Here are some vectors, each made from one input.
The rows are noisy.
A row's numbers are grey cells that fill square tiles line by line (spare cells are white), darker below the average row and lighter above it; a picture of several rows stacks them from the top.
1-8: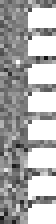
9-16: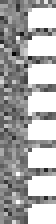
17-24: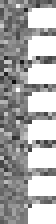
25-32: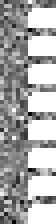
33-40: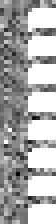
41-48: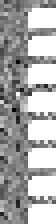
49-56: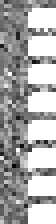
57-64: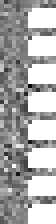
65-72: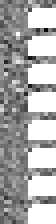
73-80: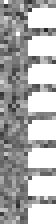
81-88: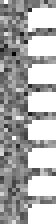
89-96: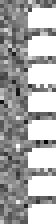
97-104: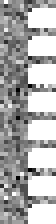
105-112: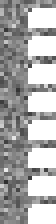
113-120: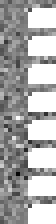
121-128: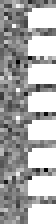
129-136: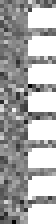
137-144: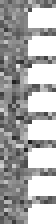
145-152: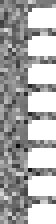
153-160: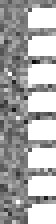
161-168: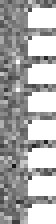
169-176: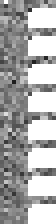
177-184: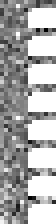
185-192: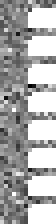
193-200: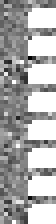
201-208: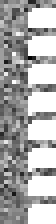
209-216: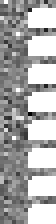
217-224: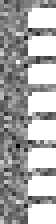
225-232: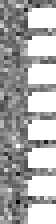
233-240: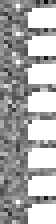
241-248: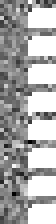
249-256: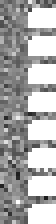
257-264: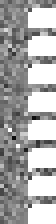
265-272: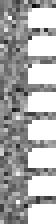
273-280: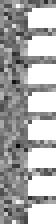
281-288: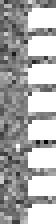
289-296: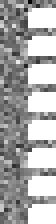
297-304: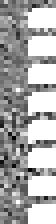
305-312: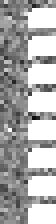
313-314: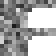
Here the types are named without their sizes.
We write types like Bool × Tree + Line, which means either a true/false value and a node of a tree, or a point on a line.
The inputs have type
Bool × Line.
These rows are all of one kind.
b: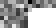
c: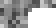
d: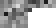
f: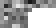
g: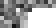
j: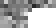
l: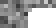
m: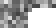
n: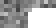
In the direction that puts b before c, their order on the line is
b, f, d, c, m, j, g, n, l.
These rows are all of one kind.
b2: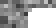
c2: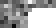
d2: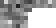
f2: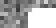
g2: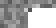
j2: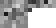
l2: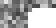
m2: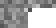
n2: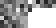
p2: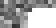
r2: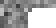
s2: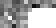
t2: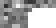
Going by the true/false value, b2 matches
c2, f2, l2 and s2.
